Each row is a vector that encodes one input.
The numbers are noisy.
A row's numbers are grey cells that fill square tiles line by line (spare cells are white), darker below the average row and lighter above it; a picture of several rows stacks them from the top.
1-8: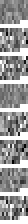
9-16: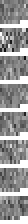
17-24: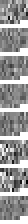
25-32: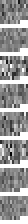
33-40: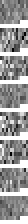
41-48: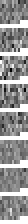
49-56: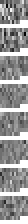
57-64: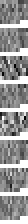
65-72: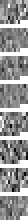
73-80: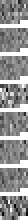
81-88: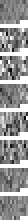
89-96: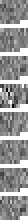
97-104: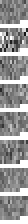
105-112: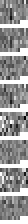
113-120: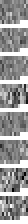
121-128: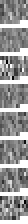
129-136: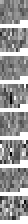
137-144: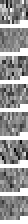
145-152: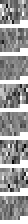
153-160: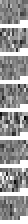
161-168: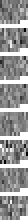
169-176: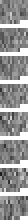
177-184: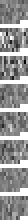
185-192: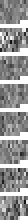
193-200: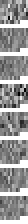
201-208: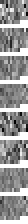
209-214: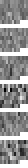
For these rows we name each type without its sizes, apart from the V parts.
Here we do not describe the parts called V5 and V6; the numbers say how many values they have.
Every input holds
either a point on a circle and four true/false values, or a label and a value of V5, or a value of V6.
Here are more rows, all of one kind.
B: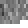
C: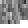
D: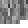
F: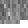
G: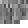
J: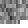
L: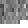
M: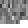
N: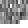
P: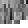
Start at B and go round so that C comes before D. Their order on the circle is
B, L, N, J, C, F, P, D, M, G.
